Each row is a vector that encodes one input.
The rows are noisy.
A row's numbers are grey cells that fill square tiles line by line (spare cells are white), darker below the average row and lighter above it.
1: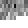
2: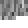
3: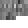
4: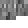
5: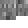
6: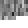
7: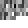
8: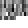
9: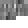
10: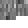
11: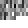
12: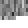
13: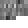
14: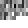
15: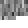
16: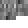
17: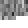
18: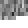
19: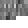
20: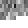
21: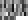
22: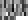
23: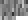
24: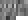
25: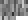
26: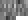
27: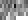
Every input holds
a point on a 5-point line.
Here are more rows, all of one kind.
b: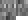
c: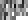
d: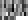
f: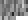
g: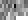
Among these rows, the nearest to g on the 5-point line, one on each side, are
c and f.
